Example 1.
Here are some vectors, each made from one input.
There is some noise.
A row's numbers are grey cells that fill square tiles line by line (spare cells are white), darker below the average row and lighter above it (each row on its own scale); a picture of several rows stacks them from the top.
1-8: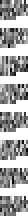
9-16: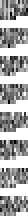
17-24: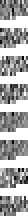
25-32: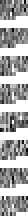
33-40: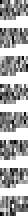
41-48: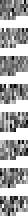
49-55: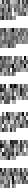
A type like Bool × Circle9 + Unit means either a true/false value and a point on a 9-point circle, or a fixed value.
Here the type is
Line7 + Line8.
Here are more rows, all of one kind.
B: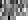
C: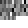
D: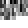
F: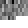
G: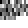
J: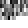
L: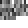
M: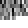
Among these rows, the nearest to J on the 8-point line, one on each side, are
B and D.
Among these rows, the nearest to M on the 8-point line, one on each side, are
C and D.
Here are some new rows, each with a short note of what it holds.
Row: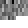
a point on an 8-point line
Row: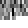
a point on an 8-point line
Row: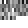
a point on a 7-point line
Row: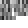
a point on a 7-point line
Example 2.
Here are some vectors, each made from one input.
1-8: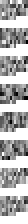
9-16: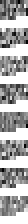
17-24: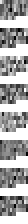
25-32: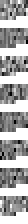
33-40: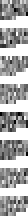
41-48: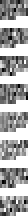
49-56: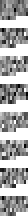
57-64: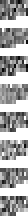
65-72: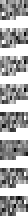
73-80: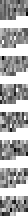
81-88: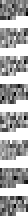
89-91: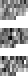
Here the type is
Bool × Label9 + Unit.
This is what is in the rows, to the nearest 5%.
About 5% of them hold a fixed value. The rest hold one of 9 labels and a true/false value.
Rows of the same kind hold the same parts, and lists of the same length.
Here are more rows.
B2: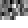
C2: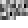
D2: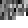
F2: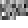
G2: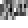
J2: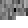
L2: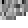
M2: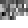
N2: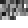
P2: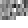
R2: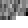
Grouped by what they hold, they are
B2, G2
C2, D2, F2, J2, L2, M2, N2, P2, R2

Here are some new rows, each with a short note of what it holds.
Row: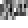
a fixed value
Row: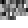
one of 9 labels and a true/false value
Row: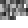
one of 9 labels and a true/false value
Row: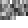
one of 9 labels and a true/false value
